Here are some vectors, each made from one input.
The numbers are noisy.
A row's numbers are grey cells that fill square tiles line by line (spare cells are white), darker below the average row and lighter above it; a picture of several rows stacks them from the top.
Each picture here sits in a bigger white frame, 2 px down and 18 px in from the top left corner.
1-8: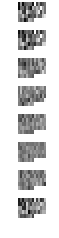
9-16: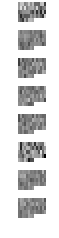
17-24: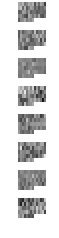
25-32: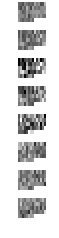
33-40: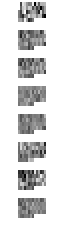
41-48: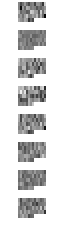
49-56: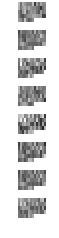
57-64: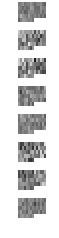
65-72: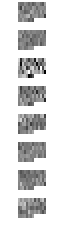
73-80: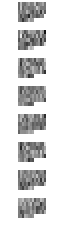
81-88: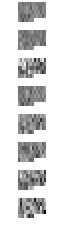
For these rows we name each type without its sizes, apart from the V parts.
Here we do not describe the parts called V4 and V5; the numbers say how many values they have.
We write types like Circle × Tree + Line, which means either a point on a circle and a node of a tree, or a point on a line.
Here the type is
(Bool × V4 × V5 + Unit) × Line × Line.
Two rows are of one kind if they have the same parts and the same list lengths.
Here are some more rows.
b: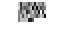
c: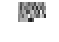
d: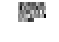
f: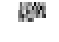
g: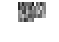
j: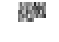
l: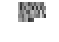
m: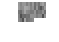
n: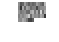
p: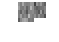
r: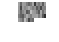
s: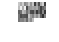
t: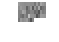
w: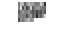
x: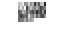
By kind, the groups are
b, c, f, l, t, w
d, g, j, m, n, p, r, s, x

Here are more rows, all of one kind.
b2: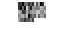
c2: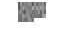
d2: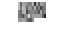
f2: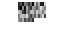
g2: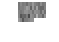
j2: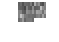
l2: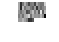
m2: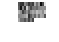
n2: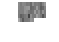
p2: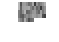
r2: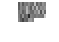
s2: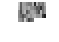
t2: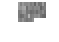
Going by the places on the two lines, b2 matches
m2, n2 and p2.
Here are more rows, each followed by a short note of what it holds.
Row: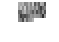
a point on each of two lines, a true/false value, a value of V4 and a value of V5
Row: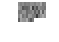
a point on each of two lines
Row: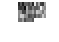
a point on each of two lines, a true/false value, a value of V4 and a value of V5
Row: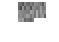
a point on each of two lines, a true/false value, a value of V4 and a value of V5
